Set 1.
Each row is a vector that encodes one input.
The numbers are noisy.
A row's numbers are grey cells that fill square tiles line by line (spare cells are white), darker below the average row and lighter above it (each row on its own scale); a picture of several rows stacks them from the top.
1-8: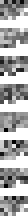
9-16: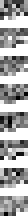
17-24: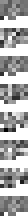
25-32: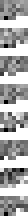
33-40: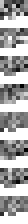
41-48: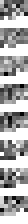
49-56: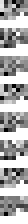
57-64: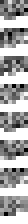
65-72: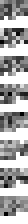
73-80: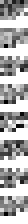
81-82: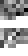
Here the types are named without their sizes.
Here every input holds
either a fixed value, or three true/false values.
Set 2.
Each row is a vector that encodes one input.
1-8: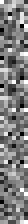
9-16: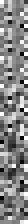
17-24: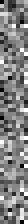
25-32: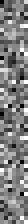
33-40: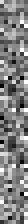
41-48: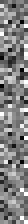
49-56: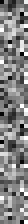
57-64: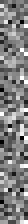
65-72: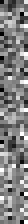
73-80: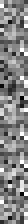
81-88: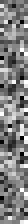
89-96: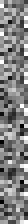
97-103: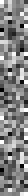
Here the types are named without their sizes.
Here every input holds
a point on a circle.
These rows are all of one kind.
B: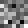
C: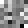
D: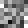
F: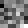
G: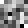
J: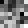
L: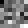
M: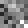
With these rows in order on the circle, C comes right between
D and G.
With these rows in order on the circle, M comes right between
F and G.
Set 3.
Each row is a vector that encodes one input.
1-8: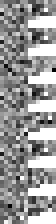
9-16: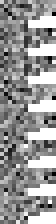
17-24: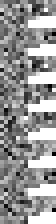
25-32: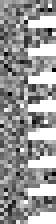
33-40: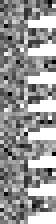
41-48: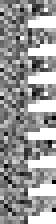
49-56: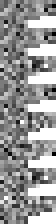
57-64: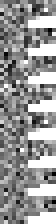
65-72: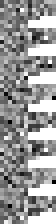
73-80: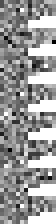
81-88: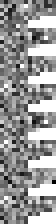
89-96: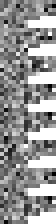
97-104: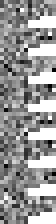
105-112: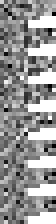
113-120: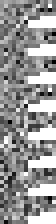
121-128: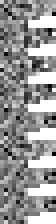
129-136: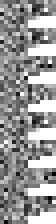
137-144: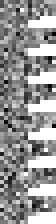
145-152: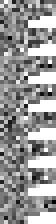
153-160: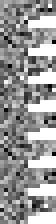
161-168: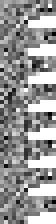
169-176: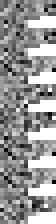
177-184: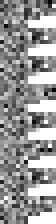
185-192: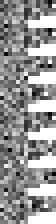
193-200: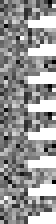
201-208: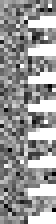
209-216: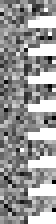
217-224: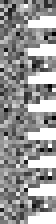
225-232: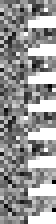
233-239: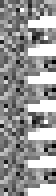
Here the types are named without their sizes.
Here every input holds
a label.
